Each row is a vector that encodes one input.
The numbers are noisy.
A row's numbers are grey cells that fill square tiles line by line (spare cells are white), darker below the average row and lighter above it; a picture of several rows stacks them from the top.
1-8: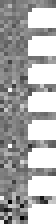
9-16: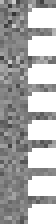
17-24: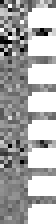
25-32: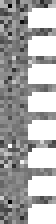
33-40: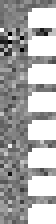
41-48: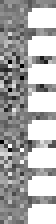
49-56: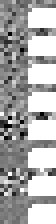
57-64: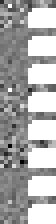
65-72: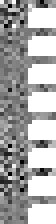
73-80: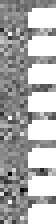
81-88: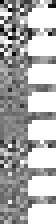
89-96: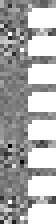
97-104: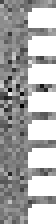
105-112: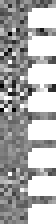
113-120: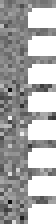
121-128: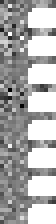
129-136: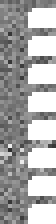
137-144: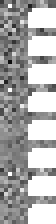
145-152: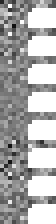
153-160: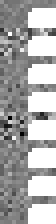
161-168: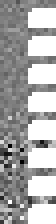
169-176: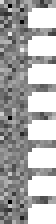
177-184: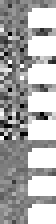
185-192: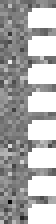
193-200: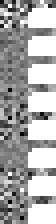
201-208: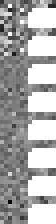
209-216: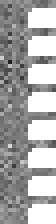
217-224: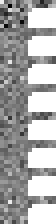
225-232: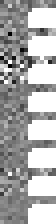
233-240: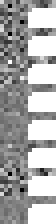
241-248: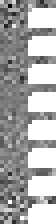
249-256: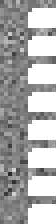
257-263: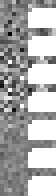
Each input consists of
a true/false value, together with either a fixed value, or a node of a 17-node tree.
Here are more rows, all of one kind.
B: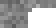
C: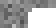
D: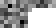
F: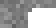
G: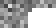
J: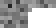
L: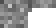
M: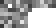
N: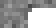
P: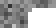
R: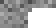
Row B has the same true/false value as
F, G, J and R.
